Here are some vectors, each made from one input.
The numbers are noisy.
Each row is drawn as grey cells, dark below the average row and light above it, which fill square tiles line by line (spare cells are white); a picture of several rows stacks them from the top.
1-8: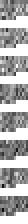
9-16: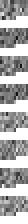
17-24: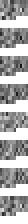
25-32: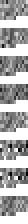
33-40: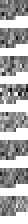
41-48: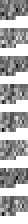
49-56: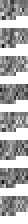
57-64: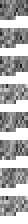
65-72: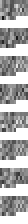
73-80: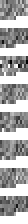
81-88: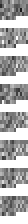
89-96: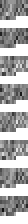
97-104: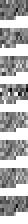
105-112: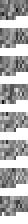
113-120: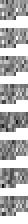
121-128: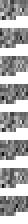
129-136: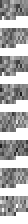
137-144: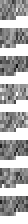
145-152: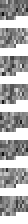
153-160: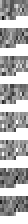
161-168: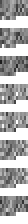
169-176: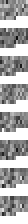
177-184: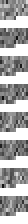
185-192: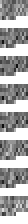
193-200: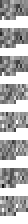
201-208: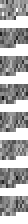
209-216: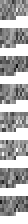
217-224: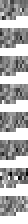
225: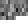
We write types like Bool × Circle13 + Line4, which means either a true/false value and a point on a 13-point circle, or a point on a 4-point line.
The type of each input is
Bool × Circle8 + Unit.
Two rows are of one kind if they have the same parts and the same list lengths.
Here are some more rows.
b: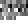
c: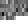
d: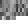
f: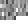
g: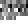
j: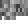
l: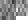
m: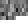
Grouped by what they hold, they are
b, g
c, d, f, j, l, m

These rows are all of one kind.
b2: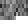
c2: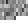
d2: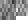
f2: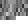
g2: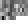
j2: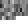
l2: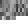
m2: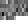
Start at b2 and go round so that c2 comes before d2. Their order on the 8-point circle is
b2, f2, l2, c2, j2, d2, m2, g2.
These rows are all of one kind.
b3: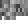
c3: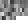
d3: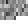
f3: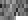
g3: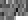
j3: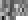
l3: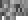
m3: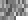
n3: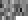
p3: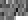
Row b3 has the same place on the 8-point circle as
d3 and l3.
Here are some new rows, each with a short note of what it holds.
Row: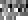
a fixed value
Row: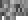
a point on an 8-point circle and a true/false value
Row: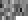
a point on an 8-point circle and a true/false value
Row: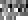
a fixed value
